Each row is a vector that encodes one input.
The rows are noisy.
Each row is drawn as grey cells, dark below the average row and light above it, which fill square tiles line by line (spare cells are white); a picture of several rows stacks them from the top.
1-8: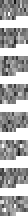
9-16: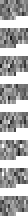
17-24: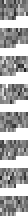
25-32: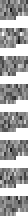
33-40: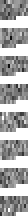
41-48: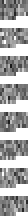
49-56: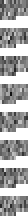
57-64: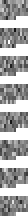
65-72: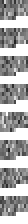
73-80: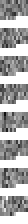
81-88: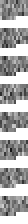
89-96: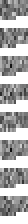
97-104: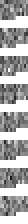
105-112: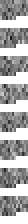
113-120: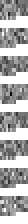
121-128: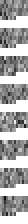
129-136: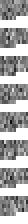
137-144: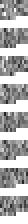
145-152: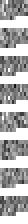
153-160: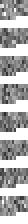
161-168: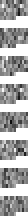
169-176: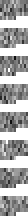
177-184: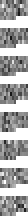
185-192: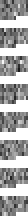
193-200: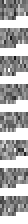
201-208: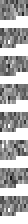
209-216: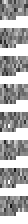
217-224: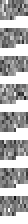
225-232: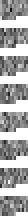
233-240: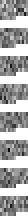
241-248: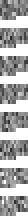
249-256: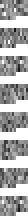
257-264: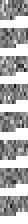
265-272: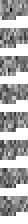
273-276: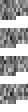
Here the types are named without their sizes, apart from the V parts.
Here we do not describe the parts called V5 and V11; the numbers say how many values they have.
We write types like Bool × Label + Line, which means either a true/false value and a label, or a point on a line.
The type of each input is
Bool × (Line + V11) + Tree + V5.
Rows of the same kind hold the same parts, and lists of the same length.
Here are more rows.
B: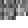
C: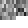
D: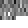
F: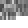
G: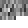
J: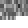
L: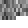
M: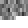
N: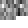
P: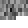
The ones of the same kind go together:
B, D
C, N
F, G, J, P
L, M

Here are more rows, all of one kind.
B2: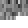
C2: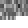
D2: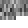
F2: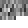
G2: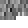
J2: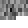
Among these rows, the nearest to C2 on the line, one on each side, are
D2 and J2.
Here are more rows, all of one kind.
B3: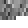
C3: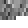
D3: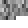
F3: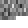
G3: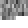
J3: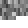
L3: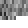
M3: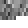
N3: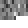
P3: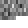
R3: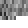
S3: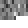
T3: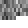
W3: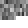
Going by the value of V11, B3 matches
C3, F3, M3 and P3.
